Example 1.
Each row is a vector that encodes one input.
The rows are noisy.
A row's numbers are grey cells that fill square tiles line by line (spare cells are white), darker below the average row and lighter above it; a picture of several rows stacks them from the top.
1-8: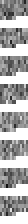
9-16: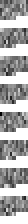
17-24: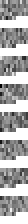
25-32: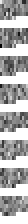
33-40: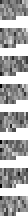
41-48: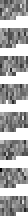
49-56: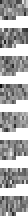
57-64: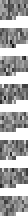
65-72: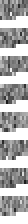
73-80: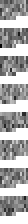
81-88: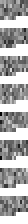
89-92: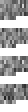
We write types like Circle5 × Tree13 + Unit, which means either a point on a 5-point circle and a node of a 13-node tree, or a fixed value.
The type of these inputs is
(Bool × Bool × Bool + Unit) × Circle6.
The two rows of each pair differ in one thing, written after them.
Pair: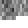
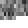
the place on the 6-point circle
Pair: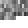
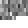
the place on the 6-point circle
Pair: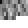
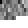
one of the three true/false values
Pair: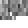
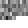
one of the three true/false values
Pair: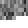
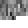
the place on the 6-point circle
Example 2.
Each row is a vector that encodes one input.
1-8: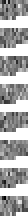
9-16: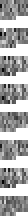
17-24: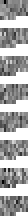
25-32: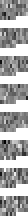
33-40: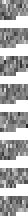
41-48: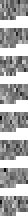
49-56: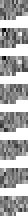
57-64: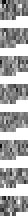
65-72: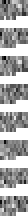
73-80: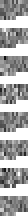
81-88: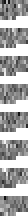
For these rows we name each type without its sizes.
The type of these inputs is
(Bool × Bool × Bool × Bool + Unit) × Line.
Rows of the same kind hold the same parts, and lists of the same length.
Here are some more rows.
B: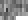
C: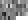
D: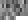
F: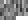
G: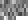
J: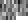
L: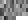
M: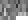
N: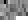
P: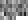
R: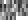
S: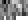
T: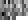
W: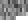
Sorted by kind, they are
B, C, D, F, G, J, L, M, N, P, R, W
S, T

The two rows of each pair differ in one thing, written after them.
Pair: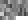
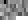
one of the four true/false values
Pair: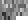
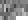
the place on the line
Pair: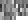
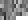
the place on the line
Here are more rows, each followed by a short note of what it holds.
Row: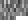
a point on a line and four true/false values
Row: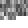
a point on a line and four true/false values
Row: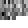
a point on a line
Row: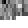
a point on a line
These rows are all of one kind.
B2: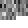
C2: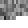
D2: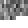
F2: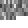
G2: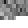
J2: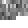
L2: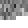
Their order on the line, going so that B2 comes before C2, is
B2, F2, G2, D2, L2, C2, J2.
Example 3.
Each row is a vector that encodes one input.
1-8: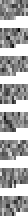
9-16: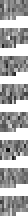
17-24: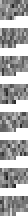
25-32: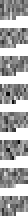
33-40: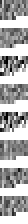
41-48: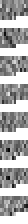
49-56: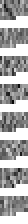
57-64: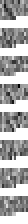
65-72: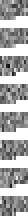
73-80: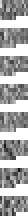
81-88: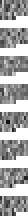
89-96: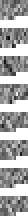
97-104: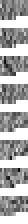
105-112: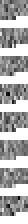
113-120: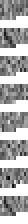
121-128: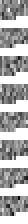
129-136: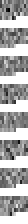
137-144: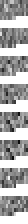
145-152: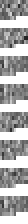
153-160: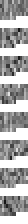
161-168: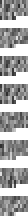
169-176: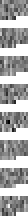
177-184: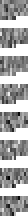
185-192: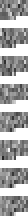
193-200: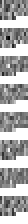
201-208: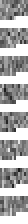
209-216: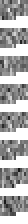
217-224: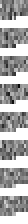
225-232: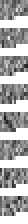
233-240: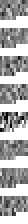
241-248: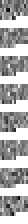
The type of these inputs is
List2(Circle6).
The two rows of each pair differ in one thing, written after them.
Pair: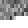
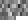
the place on the 6-point circle in item 1 of the list
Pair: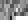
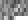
the place on the 6-point circle in item 2 of the list
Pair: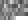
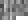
the place on the 6-point circle in item 1 of the list
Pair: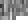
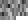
the place on the 6-point circle in item 1 of the list
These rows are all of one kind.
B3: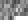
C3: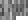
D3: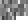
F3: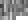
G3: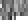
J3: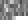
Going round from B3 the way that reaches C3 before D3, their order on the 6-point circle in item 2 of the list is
B3, F3, C3, D3, J3, G3.
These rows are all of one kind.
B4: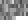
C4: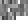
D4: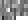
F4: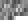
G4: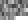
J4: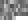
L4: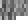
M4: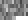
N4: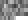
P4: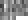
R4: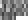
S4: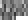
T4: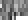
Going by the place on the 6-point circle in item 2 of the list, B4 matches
C4 and M4.
